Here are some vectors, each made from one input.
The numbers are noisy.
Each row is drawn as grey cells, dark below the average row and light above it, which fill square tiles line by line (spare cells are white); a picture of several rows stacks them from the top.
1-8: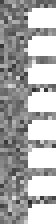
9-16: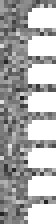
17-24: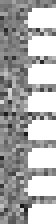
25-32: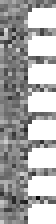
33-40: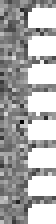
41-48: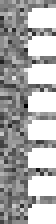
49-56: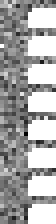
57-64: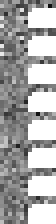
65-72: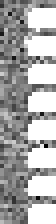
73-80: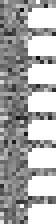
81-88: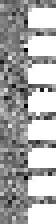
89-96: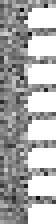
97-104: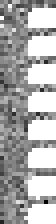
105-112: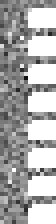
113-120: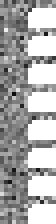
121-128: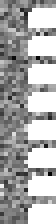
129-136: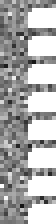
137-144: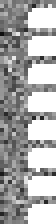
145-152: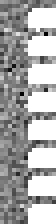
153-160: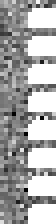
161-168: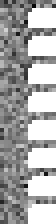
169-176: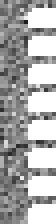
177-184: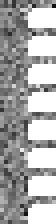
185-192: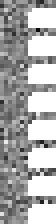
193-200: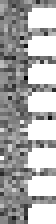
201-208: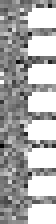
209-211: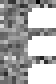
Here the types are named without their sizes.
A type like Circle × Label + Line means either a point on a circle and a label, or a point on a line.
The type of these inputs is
(Label + Line) × Tree × Tree × (Tree + Unit).
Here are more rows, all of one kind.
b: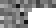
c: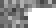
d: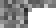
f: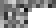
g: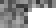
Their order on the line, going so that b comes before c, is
g, b, c, f, d.
